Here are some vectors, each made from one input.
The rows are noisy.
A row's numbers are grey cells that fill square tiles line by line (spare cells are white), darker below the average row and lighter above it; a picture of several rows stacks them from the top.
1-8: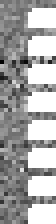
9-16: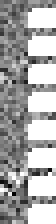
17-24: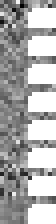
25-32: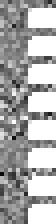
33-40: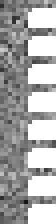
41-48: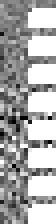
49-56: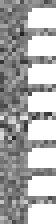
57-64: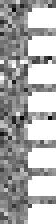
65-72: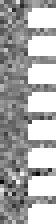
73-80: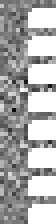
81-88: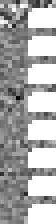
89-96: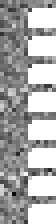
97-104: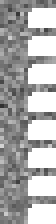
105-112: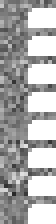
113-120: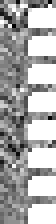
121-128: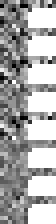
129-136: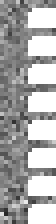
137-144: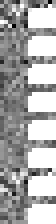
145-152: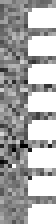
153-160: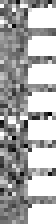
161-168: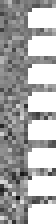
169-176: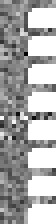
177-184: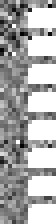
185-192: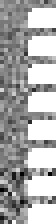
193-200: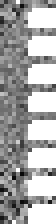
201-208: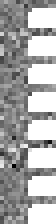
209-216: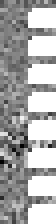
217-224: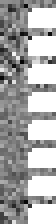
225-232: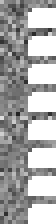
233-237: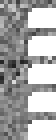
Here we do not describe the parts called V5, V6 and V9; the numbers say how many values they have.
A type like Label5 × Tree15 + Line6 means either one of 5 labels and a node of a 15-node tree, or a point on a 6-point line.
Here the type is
Tree8 × Tree8 × (Tree8 + Unit) × V5 × V6 × V9.
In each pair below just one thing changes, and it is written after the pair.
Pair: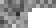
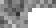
the node of one of the two trees
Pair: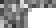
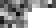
the value of V6
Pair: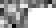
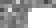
the value of V5
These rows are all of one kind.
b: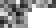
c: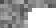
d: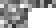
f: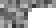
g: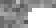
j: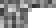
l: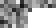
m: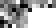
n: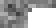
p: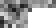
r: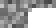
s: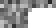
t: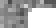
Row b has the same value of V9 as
d and n.
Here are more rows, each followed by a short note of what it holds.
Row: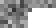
a node of each of two 8-node trees, a value of V5, a value of V6 and a value of V9
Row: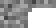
a node of each of three 8-node trees, a value of V5, a value of V6 and a value of V9
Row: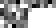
a node of each of two 8-node trees, a value of V5, a value of V6 and a value of V9
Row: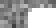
a node of each of two 8-node trees, a value of V5, a value of V6 and a value of V9
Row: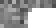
a node of each of two 8-node trees, a value of V5, a value of V6 and a value of V9
